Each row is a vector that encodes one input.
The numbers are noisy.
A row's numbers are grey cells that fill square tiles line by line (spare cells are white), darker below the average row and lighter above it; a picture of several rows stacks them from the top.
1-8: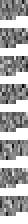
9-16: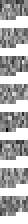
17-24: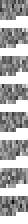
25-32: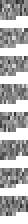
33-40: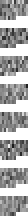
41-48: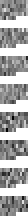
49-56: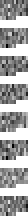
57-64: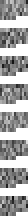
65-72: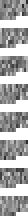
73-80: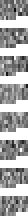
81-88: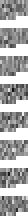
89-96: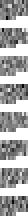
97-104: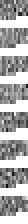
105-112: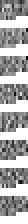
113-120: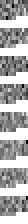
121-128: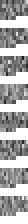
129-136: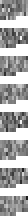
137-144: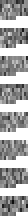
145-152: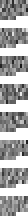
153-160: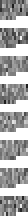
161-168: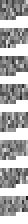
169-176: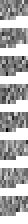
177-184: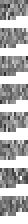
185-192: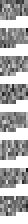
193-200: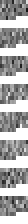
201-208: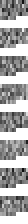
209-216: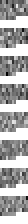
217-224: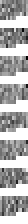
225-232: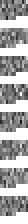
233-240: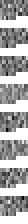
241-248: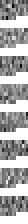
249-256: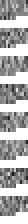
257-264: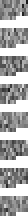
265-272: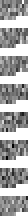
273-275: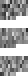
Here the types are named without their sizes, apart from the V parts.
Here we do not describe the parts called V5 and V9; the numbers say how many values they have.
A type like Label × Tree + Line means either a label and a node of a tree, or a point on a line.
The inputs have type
(Bool × Circle + Unit) × Circle + (Line + V5) × V9.
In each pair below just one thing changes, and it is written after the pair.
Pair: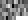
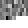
the true/false value
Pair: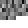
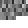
the true/false value
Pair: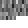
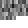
the place on one of the two circles
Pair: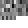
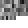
the place on one of the two circles
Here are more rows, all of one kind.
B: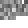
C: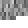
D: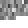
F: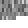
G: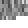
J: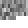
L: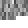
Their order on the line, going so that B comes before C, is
B, F, G, D, L, J, C.
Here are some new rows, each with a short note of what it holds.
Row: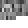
a point on a circle
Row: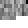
a point on a line and a value of V9
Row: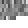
a point on a line and a value of V9
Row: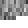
a point on a line and a value of V9
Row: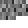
a point on each of two circles and a true/false value
